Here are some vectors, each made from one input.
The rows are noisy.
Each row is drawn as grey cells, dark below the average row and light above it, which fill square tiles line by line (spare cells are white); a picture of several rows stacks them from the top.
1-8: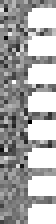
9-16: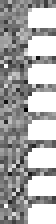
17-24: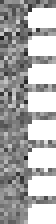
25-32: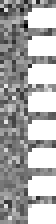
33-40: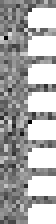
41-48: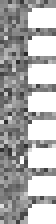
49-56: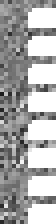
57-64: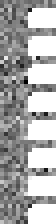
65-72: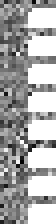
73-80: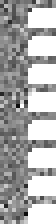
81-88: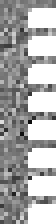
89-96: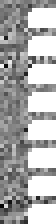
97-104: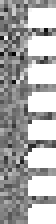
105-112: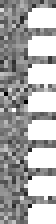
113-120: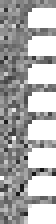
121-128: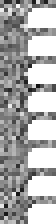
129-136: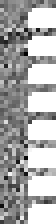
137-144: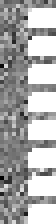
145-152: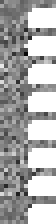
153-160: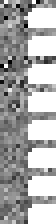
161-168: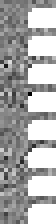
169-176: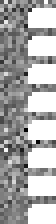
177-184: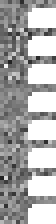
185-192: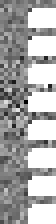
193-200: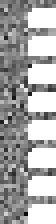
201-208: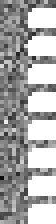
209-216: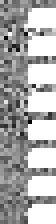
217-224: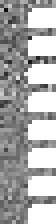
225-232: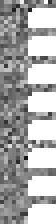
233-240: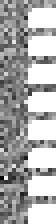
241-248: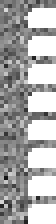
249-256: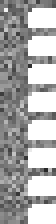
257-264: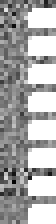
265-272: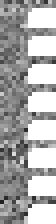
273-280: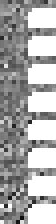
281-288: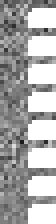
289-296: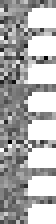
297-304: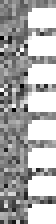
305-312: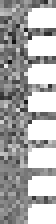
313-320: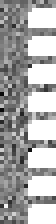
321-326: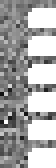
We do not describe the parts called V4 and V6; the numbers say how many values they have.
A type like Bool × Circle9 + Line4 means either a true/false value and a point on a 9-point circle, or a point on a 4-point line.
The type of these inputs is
(Label8 × V6 + V4) × V6 + List2(Line7).
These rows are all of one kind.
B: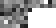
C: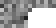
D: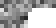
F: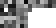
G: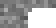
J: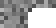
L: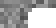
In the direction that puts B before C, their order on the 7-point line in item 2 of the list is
L, J, B, G, D, C, F.
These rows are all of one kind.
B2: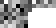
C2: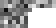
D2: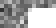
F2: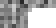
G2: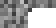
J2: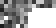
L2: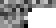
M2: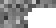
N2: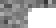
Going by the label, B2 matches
F2 and J2.
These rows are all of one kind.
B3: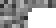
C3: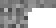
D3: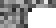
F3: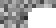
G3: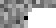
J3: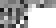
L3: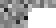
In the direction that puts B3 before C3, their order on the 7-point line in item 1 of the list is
L3, B3, D3, F3, J3, C3, G3.
